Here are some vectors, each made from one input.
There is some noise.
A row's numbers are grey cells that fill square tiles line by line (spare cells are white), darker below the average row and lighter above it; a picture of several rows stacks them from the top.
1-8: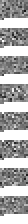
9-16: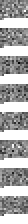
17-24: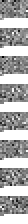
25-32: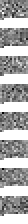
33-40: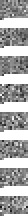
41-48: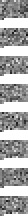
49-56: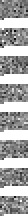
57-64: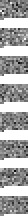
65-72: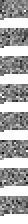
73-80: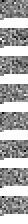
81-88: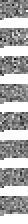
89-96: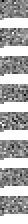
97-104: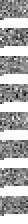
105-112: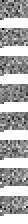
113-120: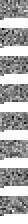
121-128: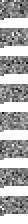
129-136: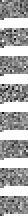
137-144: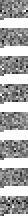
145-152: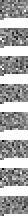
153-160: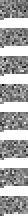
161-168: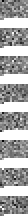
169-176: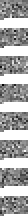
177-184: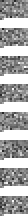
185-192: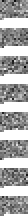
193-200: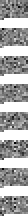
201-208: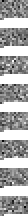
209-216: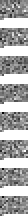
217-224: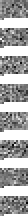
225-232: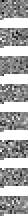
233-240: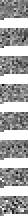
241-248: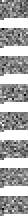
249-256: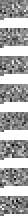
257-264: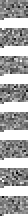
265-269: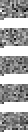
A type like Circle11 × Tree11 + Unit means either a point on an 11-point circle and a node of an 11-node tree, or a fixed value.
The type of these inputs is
Bool × Label7 × (Line6 + Line7).
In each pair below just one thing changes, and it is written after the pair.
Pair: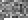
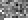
the place on the 6-point line
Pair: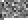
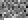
the true/false value
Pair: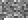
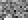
the place on the 6-point line
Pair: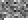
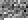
the true/false value
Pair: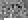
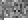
the true/false value
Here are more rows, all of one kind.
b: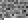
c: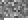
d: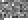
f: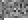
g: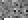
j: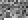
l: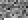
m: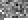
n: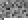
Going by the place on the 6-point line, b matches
c, j and l.
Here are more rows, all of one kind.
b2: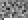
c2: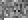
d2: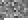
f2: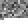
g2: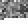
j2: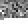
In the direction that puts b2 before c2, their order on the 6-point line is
j2, g2, b2, c2, d2, f2.
